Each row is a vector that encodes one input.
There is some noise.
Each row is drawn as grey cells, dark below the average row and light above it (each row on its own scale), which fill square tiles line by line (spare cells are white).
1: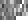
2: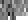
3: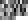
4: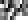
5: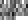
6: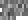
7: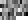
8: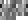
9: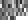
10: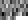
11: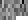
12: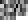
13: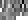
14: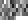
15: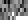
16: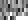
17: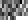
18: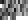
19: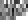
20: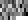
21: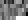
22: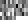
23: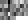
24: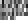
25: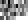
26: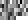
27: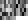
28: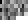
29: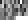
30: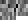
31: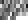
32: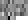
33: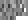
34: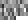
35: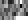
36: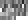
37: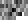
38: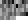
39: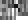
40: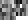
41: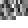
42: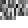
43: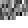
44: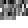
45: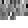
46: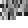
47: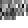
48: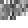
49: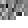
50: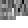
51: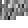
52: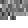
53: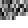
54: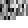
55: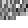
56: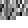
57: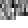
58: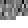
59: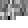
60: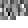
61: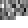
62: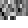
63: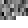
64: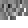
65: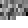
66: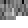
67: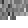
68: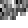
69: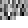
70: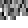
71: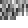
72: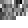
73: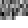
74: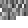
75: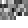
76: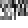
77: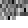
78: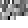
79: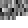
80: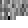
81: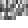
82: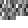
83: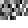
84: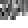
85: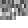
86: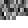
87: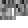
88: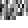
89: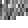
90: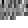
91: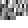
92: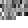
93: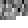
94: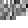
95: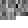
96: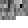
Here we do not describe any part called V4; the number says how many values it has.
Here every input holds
a point on each of four 5-point lines, a true/false value and a value of V4.
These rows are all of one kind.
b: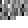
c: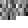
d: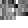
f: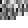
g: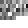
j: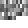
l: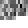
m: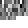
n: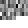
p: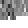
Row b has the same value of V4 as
f, g, j and n.
